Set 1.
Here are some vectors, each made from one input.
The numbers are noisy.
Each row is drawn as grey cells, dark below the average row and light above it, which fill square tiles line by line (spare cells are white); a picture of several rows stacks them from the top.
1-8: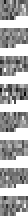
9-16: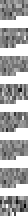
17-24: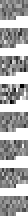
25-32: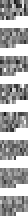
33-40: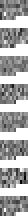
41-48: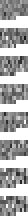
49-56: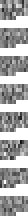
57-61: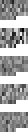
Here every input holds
a point on an 8-point circle.
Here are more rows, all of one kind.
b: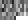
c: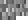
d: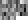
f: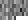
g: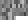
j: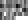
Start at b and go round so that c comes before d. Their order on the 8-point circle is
b, c, j, g, d, f.
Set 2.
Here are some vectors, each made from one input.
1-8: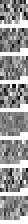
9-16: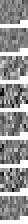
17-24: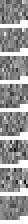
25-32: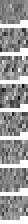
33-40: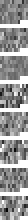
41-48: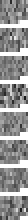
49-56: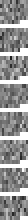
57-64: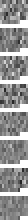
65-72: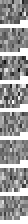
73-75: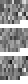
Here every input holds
a point on a 10-point line.
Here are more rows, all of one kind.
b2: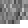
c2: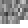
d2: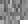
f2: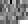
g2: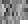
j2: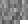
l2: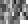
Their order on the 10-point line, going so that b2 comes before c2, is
f2, l2, d2, b2, j2, c2, g2.
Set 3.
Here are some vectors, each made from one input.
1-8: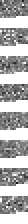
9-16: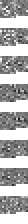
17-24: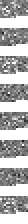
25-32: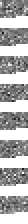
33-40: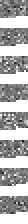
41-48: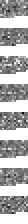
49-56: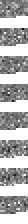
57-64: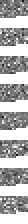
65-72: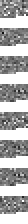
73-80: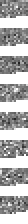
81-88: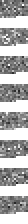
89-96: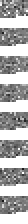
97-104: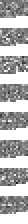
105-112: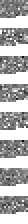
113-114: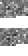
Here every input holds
a node of a 17-node tree.
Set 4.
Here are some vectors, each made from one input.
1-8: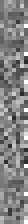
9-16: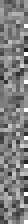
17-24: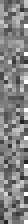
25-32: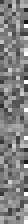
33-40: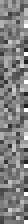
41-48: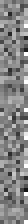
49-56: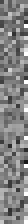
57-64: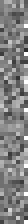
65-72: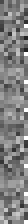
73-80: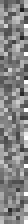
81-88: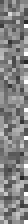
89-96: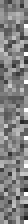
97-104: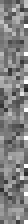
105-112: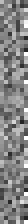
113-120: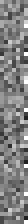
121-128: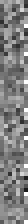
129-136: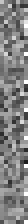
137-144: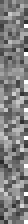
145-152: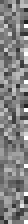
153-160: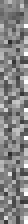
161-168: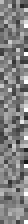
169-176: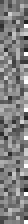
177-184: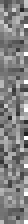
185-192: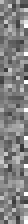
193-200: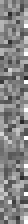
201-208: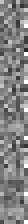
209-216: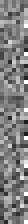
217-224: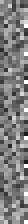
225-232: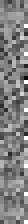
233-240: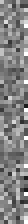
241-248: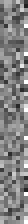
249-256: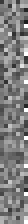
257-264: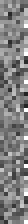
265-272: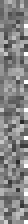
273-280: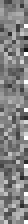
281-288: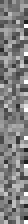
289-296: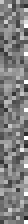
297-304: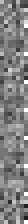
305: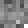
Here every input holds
three true/false values.
